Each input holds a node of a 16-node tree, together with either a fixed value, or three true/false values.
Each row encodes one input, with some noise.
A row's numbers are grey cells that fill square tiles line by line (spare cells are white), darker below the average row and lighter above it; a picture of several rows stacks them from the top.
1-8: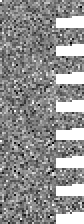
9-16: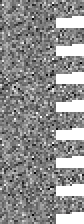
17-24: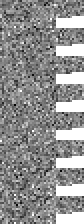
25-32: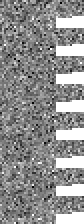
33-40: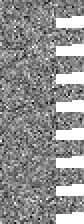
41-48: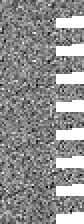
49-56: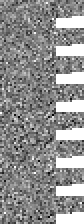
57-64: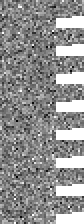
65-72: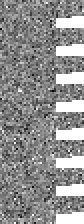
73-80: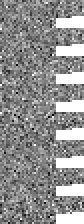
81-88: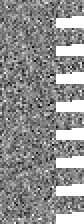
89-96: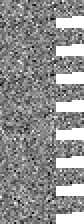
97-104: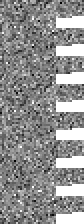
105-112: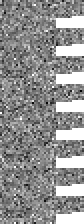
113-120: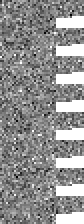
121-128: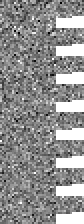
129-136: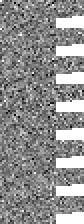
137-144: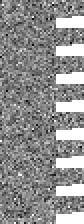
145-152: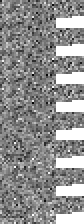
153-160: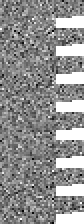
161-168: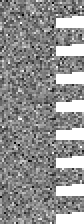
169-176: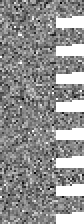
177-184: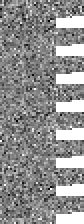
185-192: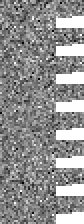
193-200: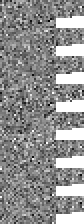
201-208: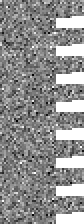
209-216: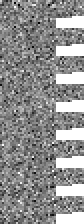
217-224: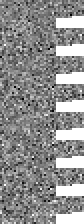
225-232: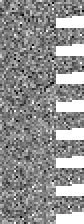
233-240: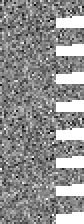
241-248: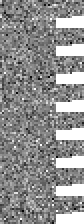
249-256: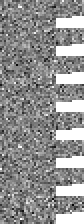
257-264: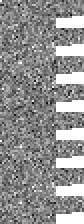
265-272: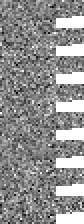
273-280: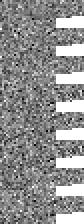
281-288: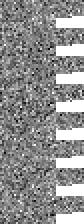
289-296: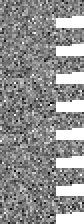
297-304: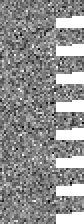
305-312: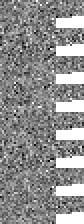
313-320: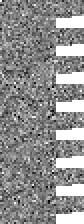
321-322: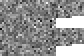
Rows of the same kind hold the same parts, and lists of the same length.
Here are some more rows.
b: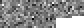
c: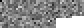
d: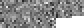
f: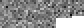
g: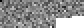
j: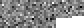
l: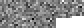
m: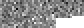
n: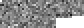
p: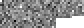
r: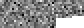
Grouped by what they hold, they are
b, j
c, d, f, g, l, m, n, p, r

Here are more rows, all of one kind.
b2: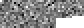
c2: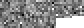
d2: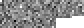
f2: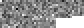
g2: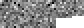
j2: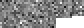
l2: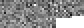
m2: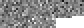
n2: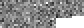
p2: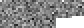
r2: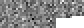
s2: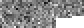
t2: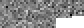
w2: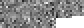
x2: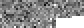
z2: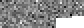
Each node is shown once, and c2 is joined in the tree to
b2.
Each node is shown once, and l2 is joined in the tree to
m2 and t2.
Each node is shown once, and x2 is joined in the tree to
s2.
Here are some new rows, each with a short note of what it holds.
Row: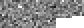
a node of a 16-node tree and three true/false values
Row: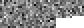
a node of a 16-node tree
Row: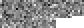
a node of a 16-node tree and three true/false values
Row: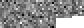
a node of a 16-node tree and three true/false values
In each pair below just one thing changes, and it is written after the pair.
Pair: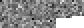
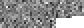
one of the three true/false values
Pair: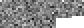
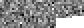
the node of the tree
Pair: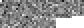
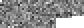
the node of the tree
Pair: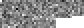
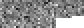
one of the three true/false values
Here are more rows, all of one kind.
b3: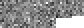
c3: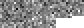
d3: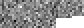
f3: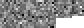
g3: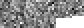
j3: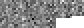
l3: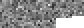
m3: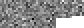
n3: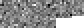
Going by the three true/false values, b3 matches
c3, d3 and g3.
